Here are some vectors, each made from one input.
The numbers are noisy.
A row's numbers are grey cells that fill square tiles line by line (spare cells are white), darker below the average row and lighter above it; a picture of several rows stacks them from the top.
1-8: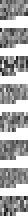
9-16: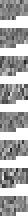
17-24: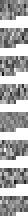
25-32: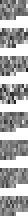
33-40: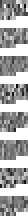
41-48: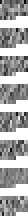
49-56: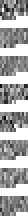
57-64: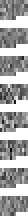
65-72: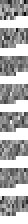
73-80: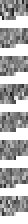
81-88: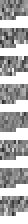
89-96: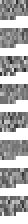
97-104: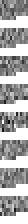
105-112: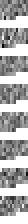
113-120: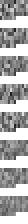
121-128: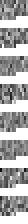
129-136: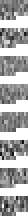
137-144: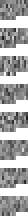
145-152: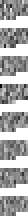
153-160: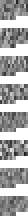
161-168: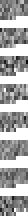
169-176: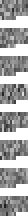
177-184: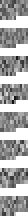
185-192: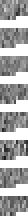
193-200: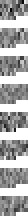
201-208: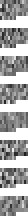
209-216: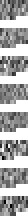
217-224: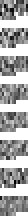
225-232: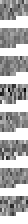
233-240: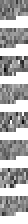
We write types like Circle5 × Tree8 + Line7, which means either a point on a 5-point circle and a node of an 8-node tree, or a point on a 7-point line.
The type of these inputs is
Bool × Bool × Bool + Unit.
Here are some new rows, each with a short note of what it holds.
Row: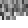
three true/false values
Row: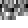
a fixed value
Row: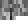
a fixed value
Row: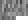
three true/false values
